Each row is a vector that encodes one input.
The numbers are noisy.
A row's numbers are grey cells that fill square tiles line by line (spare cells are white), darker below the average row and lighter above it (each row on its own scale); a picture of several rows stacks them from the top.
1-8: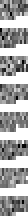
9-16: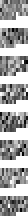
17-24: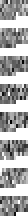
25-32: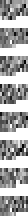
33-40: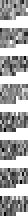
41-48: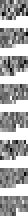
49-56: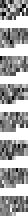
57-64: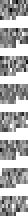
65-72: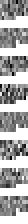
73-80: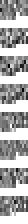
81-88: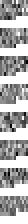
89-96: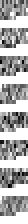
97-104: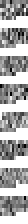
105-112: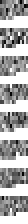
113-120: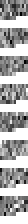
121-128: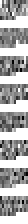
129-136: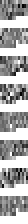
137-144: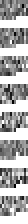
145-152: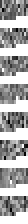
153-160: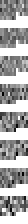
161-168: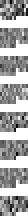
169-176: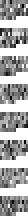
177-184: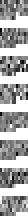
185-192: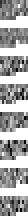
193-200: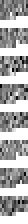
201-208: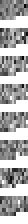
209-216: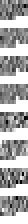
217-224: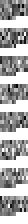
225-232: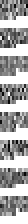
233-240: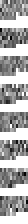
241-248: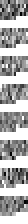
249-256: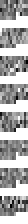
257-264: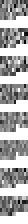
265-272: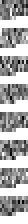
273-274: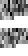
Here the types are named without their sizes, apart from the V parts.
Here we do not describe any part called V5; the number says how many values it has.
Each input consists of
a value of V5, together with a list of points on a line.
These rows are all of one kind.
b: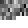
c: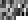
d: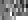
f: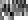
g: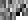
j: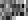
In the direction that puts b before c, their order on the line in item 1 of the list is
g, b, f, d, c, j.
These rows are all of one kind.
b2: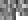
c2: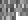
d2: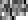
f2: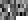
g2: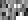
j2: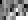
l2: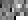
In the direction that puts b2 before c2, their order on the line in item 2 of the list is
b2, f2, d2, l2, c2, j2, g2.
